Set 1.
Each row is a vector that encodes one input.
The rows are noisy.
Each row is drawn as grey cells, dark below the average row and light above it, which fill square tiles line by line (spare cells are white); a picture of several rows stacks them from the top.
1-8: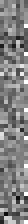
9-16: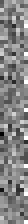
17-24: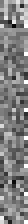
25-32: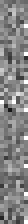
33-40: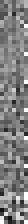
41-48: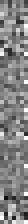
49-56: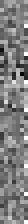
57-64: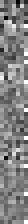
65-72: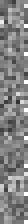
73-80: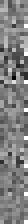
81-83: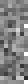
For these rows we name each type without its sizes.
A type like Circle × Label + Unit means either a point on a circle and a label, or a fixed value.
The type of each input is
Label.
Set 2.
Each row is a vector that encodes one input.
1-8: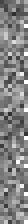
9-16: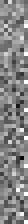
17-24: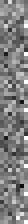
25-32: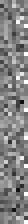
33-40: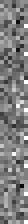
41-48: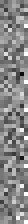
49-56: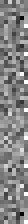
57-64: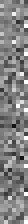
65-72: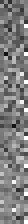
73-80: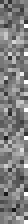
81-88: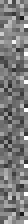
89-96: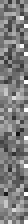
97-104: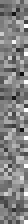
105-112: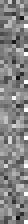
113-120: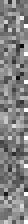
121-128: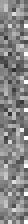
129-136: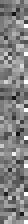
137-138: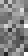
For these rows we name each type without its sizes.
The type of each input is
Bool × Bool × Bool × Bool.
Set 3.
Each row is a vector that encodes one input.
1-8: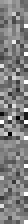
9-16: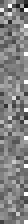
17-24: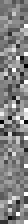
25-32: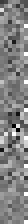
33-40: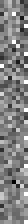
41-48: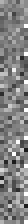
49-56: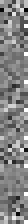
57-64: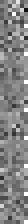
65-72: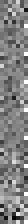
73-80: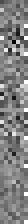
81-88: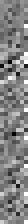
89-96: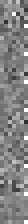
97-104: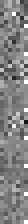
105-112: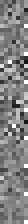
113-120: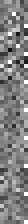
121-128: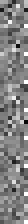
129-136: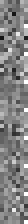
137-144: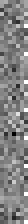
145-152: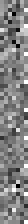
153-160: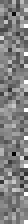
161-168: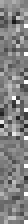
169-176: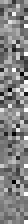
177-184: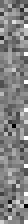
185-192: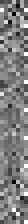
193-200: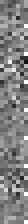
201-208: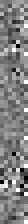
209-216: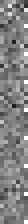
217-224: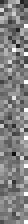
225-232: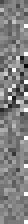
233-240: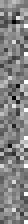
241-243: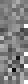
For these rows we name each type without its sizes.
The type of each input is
Circle.
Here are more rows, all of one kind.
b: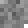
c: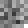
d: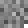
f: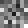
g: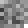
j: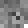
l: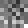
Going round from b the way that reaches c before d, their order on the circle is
b, g, l, j, f, c, d.
